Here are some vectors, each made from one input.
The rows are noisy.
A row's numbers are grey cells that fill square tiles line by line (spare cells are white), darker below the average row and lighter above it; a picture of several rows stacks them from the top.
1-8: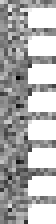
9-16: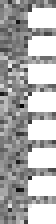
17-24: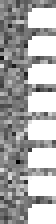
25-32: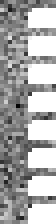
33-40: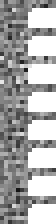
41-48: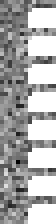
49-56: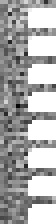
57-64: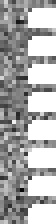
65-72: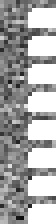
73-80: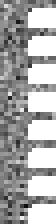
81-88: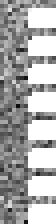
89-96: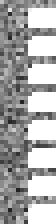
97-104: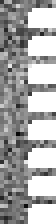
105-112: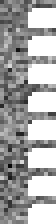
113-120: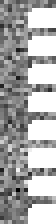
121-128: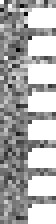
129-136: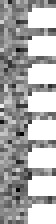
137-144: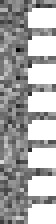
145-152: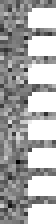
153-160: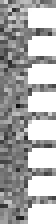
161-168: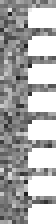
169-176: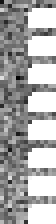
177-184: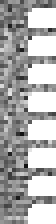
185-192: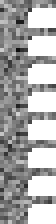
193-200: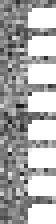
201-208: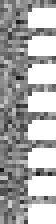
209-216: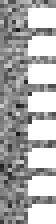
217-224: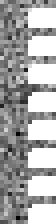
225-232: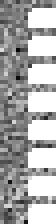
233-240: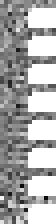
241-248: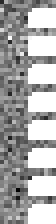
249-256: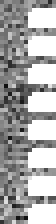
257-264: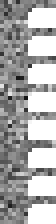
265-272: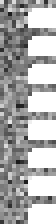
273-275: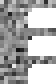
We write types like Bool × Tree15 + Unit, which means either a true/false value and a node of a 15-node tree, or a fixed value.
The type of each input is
Circle8 + Label8 + Line12.
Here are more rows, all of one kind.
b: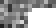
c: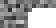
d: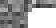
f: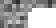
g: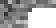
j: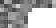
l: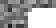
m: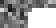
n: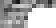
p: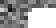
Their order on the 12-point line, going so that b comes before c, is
d, j, m, p, g, n, f, b, c, l.
